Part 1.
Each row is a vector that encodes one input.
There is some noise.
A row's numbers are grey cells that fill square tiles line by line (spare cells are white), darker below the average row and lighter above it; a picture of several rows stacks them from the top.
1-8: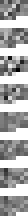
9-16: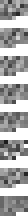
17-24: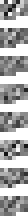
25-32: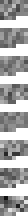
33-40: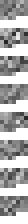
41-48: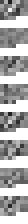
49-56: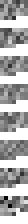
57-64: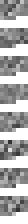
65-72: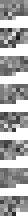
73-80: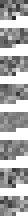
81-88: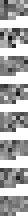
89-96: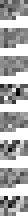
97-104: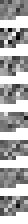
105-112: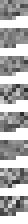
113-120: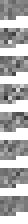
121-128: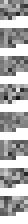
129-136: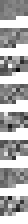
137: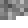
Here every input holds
a point on a 15-point circle and one of 5 labels.
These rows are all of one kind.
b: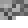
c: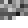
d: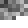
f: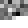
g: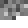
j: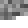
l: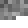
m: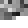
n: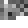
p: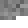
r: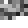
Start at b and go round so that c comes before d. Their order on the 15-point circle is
b, g, m, f, l, n, r, c, d, j, p.
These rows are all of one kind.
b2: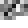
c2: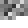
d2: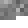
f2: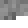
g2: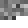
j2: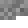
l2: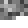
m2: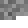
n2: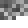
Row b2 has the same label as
f2 and g2.
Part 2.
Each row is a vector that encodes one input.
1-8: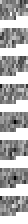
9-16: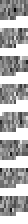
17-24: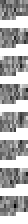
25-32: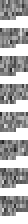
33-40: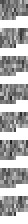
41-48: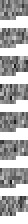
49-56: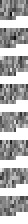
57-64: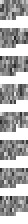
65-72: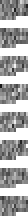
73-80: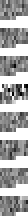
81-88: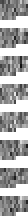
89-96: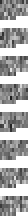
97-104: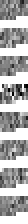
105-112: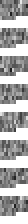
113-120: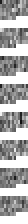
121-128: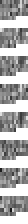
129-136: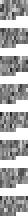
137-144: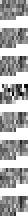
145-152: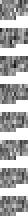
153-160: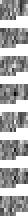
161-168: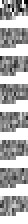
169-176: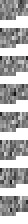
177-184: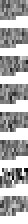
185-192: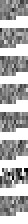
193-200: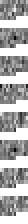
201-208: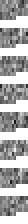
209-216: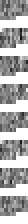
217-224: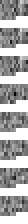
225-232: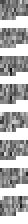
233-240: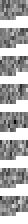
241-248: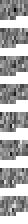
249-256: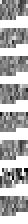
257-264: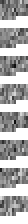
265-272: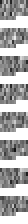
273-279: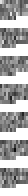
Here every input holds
a list of up to two points on a 13-point line.
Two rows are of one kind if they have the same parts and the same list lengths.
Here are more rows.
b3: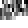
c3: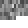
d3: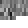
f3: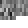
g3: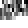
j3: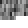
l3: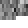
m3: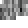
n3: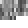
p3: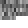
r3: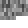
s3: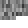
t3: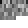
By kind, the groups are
b3, g3
c3, d3, f3, j3, m3, n3, t3
l3, p3, r3, s3

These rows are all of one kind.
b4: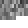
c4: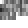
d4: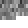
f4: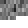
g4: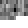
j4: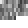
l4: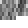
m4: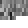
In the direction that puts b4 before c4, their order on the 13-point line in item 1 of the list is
m4, g4, f4, b4, d4, l4, j4, c4.
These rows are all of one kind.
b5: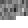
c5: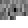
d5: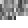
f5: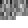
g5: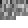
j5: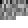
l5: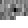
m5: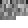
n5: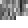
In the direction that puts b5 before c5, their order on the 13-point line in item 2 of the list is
f5, j5, b5, m5, g5, d5, l5, c5, n5.
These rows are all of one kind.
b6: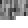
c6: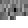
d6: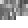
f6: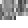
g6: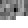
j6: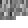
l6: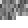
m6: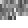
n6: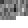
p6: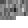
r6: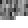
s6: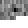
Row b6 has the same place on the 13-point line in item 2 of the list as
d6 and p6.
